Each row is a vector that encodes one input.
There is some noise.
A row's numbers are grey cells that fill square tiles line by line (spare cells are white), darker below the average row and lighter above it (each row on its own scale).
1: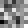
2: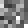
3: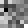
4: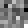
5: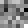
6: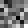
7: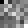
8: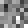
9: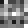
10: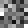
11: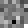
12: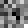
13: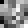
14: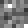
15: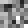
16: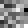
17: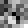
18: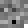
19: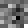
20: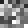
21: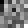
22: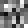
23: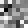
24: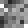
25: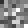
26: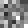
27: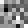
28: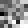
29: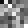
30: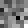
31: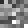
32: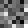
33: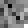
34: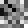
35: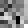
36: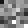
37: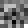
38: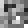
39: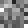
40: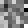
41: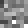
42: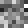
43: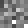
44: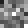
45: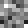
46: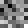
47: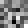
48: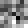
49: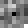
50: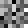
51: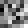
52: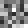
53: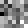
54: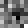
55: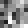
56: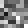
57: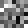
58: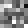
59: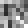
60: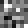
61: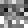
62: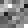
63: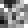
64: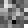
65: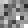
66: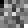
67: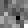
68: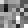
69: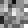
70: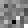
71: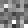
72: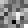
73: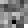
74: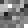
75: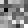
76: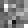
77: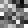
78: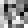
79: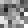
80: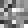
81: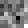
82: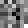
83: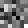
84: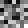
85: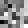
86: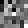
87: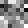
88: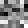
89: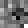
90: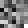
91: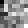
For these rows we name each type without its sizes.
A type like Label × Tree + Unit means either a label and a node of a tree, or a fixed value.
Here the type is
(Circle + Unit) × List(Line).
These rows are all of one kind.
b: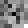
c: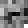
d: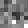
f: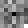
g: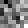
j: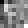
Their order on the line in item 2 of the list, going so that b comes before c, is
b, g, c, f, d, j.
